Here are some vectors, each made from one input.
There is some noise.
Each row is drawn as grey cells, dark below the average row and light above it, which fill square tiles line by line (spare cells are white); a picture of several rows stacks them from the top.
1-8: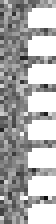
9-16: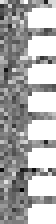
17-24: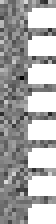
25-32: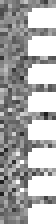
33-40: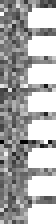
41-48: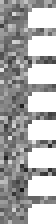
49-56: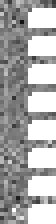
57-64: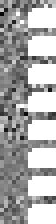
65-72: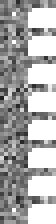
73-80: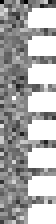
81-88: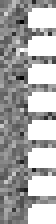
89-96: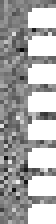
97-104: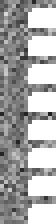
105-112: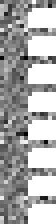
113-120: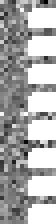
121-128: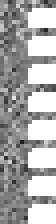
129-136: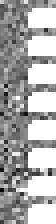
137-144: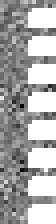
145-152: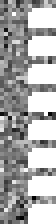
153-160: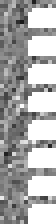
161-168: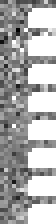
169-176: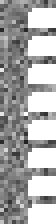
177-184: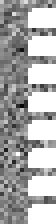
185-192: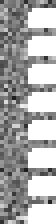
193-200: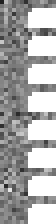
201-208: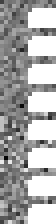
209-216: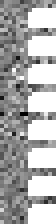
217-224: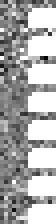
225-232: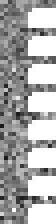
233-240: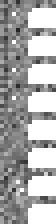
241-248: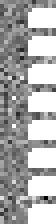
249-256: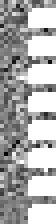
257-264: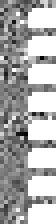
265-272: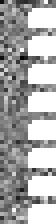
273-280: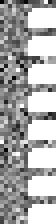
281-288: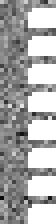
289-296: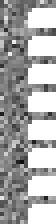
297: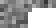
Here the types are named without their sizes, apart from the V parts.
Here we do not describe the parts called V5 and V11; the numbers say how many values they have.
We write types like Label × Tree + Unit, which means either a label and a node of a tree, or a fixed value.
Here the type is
Bool × Label × (Label × V11 + V5).
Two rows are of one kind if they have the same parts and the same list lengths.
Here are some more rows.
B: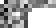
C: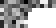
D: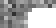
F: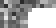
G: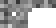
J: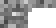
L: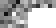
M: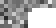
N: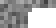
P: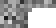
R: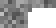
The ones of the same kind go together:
B, C, G, J, L, M, P
D, F, N, R

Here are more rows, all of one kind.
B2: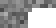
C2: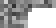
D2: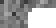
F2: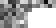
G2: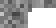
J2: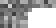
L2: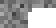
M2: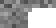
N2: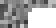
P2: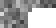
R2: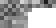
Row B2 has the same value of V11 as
D2, F2 and M2.
